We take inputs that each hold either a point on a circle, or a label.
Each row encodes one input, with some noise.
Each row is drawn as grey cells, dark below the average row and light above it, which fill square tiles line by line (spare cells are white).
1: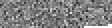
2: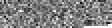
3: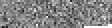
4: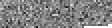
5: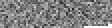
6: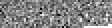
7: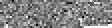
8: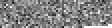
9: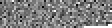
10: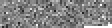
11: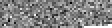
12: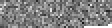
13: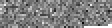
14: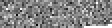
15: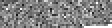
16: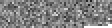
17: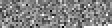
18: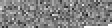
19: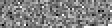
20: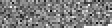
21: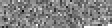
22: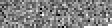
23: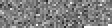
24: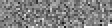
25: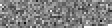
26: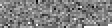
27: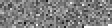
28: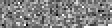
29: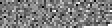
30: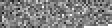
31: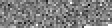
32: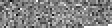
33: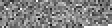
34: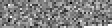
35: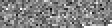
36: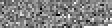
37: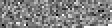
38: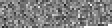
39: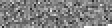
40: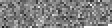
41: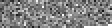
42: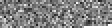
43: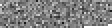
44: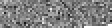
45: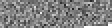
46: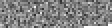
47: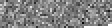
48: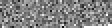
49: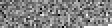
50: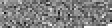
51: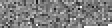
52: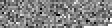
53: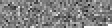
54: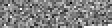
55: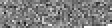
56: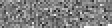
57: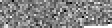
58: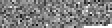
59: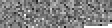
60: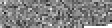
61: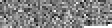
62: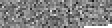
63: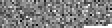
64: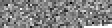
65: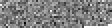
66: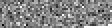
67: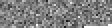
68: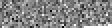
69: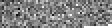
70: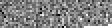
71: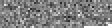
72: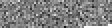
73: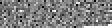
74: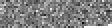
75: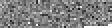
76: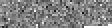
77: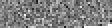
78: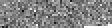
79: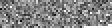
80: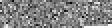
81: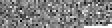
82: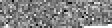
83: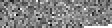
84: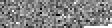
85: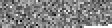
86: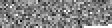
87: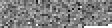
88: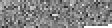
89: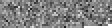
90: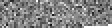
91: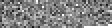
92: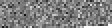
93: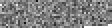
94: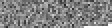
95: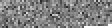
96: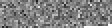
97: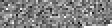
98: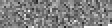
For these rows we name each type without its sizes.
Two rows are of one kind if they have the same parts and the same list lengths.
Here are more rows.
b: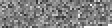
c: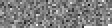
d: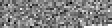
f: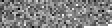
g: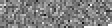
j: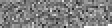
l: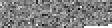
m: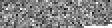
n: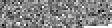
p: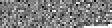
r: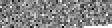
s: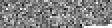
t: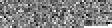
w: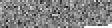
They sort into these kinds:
b, c, g, j, l, w
d, f, m, n, p, r, s, t

